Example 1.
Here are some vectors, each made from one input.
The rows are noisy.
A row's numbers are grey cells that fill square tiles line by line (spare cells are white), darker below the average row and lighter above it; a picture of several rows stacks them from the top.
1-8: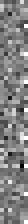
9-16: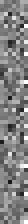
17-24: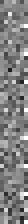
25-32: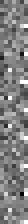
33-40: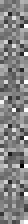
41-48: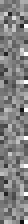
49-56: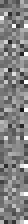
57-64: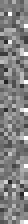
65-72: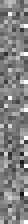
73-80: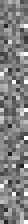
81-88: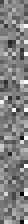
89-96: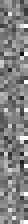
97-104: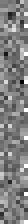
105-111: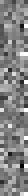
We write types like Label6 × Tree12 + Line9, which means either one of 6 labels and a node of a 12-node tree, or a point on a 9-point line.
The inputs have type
Label9 × Label9 + Label10.
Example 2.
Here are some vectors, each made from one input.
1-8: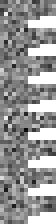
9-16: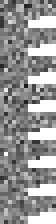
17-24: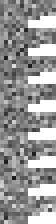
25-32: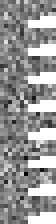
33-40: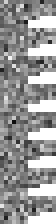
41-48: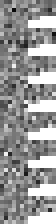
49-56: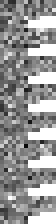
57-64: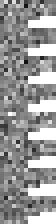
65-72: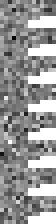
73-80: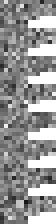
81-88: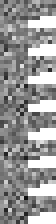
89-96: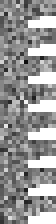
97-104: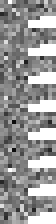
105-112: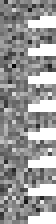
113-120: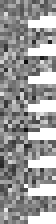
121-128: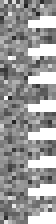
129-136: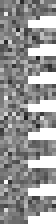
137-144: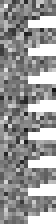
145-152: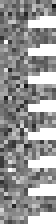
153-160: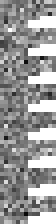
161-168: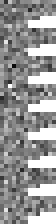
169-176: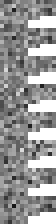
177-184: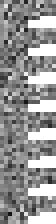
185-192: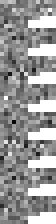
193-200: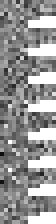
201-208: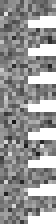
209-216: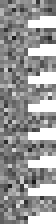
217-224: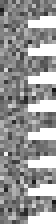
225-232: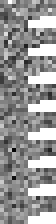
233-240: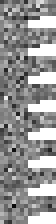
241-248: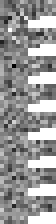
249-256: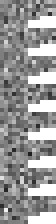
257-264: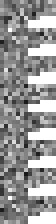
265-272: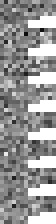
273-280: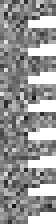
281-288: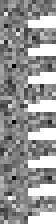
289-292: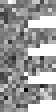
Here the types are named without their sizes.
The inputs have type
Circle + List(Line).
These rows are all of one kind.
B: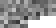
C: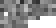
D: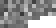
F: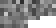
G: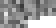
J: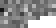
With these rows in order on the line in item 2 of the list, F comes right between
D and J.
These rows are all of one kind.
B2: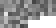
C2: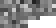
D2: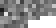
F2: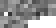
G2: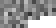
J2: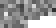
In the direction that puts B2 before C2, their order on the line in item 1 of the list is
G2, J2, B2, F2, D2, C2.
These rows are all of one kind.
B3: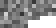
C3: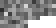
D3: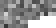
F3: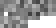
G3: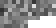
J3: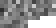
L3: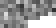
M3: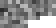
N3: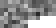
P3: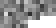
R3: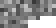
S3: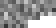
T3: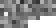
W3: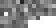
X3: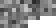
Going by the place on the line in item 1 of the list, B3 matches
C3, G3, J3 and M3.
